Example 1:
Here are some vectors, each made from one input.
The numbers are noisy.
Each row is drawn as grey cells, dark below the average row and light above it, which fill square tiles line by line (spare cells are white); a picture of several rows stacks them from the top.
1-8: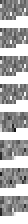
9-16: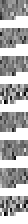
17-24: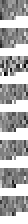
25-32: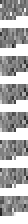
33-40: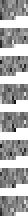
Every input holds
either a fixed value, or three true/false values.
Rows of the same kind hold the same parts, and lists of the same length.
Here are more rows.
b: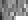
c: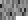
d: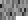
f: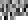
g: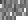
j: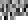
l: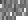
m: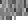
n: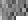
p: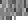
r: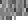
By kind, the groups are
b, c, d, g, l, m, n, p, r
f, j

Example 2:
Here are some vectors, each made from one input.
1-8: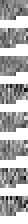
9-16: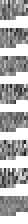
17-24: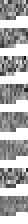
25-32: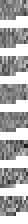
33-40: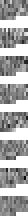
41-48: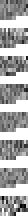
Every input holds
a point on a 10-point line.
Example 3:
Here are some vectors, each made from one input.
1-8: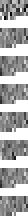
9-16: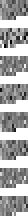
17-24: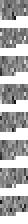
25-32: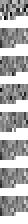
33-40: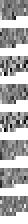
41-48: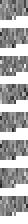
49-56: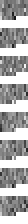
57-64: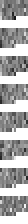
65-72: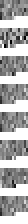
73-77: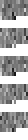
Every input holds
either a fixed value, or three true/false values.
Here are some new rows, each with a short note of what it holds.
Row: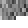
three true/false values
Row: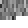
three true/false values
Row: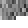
three true/false values
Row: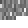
three true/false values
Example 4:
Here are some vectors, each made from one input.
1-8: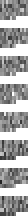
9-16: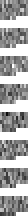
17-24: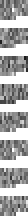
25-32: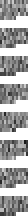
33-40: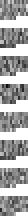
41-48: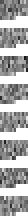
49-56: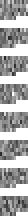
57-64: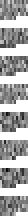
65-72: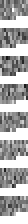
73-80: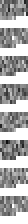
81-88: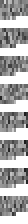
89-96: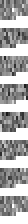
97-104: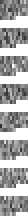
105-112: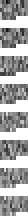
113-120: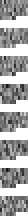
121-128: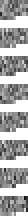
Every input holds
one of 12 labels.
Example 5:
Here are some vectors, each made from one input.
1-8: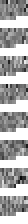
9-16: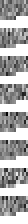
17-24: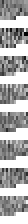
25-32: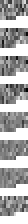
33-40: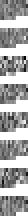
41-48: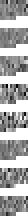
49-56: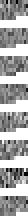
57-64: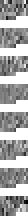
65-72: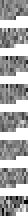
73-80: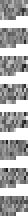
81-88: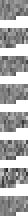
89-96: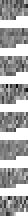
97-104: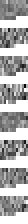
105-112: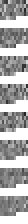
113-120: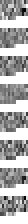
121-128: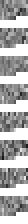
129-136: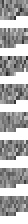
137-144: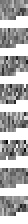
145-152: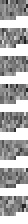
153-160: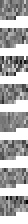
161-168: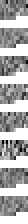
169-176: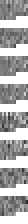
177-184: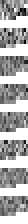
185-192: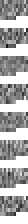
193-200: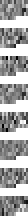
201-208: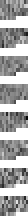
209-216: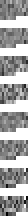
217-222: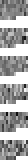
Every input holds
a point on a 19-point line.
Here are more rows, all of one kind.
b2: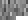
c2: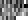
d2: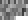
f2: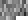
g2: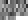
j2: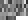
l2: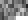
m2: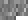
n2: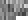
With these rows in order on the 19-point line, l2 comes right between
c2 and g2.
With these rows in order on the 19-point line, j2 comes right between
b2 and n2.
